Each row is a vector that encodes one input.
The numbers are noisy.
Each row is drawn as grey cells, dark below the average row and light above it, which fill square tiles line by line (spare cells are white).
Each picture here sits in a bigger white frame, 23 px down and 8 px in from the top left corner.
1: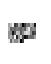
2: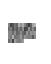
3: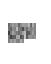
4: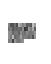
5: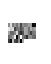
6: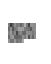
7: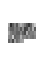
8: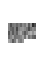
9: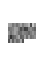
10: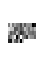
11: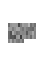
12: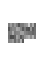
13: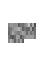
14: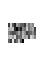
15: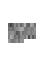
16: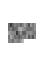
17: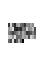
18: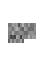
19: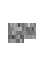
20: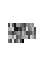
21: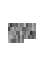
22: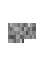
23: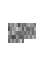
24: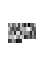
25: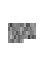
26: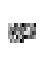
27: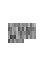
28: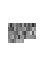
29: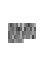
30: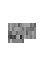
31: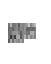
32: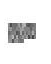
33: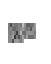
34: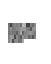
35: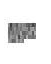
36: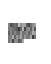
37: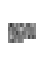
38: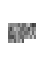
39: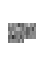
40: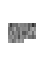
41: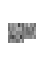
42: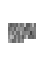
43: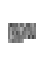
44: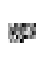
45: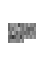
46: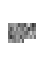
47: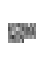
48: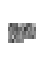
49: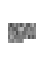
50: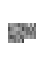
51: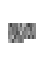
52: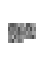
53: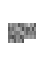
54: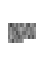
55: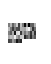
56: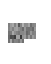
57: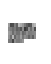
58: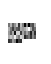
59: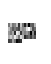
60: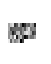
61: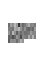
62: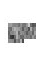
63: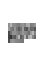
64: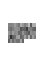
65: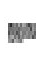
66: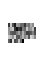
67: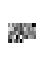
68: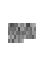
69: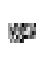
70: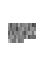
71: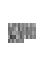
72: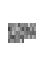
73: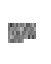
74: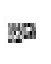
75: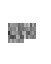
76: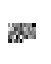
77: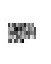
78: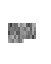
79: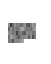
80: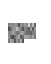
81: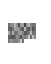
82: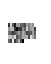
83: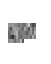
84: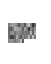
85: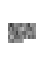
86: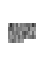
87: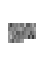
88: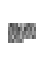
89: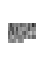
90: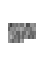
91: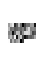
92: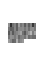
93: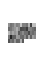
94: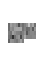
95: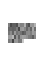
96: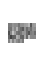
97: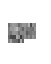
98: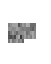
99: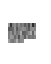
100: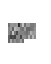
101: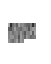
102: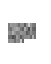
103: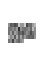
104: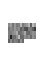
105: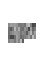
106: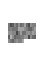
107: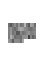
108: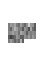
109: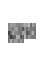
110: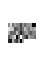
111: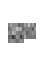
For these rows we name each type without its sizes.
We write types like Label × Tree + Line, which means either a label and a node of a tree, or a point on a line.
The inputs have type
Bool × Line + Label.
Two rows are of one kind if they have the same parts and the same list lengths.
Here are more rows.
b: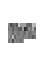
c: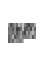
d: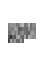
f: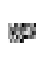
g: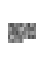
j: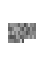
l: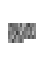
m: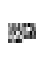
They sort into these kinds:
b, c, d, g, j, l
f, m

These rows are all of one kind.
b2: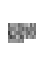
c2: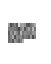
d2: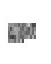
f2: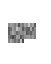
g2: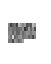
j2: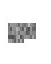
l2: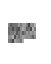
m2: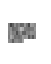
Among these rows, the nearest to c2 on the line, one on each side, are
g2 and l2.
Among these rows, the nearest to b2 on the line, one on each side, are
l2 and m2.
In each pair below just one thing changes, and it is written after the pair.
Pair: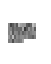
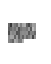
the place on the line
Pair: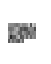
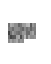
the place on the line
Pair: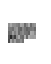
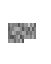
the place on the line
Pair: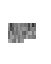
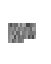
the place on the line
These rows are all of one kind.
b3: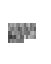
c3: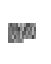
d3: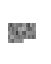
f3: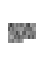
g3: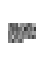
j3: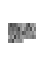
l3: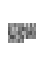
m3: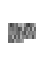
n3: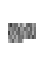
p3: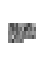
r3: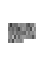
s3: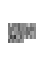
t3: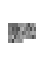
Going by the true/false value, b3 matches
l3 and s3.
